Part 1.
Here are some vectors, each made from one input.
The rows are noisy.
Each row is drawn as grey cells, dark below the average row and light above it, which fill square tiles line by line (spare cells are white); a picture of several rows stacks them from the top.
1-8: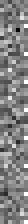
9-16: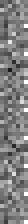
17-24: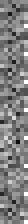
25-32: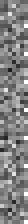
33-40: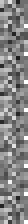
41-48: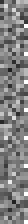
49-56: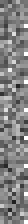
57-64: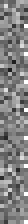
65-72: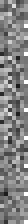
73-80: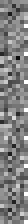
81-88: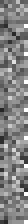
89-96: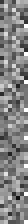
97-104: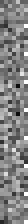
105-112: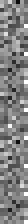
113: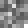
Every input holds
a point on a 15-point line.
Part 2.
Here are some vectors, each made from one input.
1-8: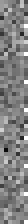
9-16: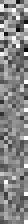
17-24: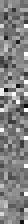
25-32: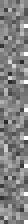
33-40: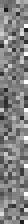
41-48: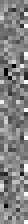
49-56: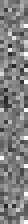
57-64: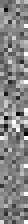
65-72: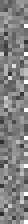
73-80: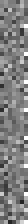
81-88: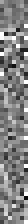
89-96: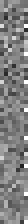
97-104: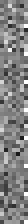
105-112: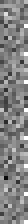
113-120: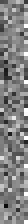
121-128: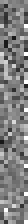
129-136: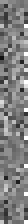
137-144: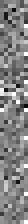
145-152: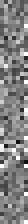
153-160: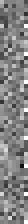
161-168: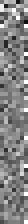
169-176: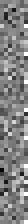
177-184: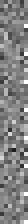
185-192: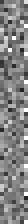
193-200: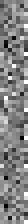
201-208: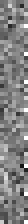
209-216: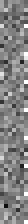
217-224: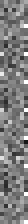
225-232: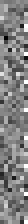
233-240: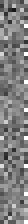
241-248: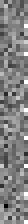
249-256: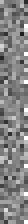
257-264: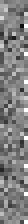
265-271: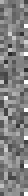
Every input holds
either a fixed value, or a node of a 17-node tree.
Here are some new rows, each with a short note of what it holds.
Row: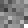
a node of a 17-node tree
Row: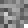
a node of a 17-node tree
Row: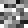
a fixed value
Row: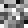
a fixed value
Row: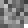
a node of a 17-node tree
